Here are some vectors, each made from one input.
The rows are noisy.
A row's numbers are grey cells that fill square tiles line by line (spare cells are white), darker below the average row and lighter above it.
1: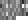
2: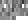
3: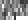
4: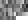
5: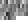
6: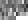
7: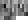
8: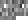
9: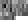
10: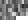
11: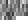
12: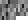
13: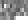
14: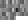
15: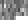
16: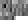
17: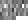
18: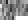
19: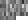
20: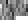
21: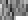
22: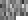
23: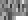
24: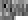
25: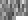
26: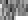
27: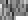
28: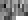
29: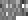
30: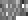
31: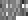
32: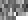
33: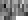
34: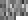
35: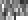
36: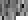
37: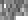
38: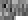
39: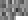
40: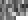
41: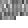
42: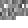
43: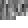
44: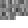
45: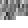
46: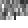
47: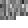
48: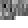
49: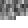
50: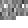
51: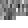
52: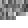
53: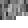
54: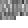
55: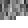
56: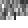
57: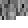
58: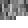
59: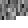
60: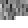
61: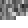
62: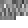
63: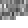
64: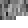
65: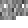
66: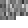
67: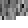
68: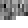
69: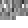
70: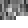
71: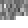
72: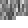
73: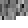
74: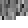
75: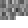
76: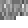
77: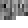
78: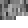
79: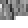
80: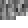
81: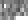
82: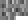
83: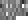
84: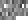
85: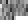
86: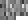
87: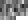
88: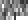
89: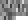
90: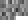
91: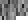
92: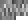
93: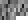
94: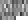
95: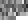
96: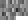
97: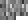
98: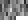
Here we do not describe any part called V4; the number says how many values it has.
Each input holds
either two values of V4, or a list of up to two points on a 5-point line.
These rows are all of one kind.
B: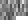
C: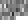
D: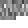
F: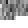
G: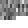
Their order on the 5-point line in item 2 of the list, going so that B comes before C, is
G, D, B, C, F.
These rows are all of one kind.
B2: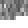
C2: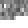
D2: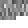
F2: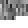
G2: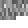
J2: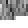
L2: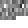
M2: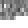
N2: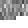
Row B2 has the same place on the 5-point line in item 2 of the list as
F2 and L2.
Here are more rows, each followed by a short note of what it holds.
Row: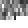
the empty list
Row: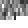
the empty list
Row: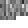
a list of one item
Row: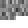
a list of one item
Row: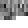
a list of one item
